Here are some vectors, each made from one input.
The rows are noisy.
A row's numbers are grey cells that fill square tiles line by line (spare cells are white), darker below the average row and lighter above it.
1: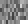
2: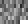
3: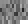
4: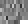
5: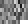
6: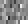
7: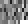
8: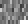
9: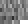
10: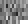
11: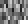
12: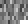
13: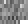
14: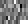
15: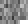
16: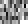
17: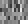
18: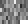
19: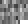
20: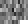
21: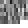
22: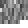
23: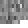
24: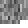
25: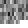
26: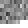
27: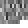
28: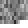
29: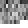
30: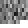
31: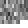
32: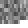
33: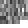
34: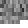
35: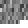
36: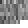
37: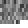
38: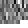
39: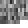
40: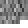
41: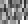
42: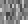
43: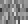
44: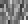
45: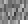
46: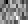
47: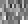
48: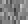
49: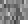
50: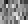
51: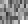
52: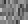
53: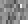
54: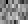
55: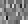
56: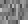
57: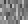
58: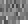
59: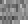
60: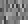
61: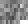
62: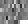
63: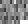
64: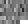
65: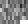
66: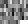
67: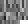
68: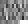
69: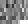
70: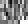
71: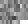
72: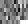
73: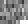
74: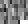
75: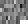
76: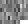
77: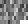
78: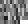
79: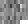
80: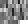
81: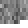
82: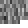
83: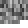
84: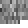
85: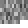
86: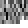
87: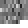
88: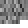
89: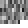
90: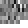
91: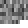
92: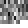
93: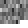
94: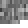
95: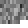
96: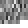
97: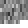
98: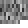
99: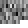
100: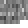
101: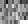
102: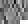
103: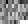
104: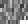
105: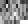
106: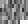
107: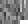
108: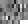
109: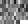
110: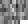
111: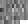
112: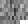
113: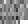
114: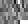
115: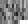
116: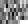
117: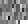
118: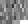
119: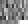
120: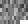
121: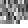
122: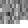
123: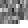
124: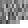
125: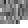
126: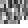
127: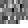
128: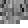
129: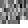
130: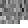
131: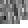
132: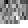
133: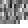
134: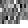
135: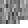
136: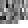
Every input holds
a list of up to two points on a 10-point line.
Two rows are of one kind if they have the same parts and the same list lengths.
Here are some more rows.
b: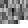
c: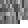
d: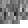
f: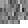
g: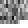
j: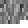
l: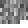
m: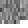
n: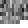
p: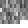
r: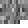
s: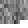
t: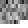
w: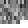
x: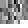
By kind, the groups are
b, j, l, n, p, w
c, d, f, g, m, r, s, x
t

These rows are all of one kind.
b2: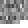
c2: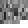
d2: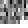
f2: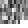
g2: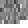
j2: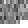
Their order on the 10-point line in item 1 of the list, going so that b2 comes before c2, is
d2, b2, j2, g2, f2, c2.
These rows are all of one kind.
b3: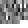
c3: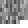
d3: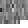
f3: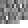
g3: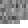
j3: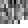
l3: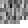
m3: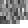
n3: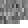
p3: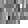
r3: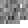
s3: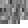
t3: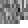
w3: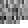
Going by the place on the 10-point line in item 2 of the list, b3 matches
p3, r3 and w3.
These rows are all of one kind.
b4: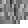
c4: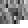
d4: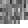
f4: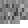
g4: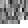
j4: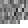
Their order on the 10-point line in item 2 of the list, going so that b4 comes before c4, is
b4, g4, j4, f4, d4, c4.
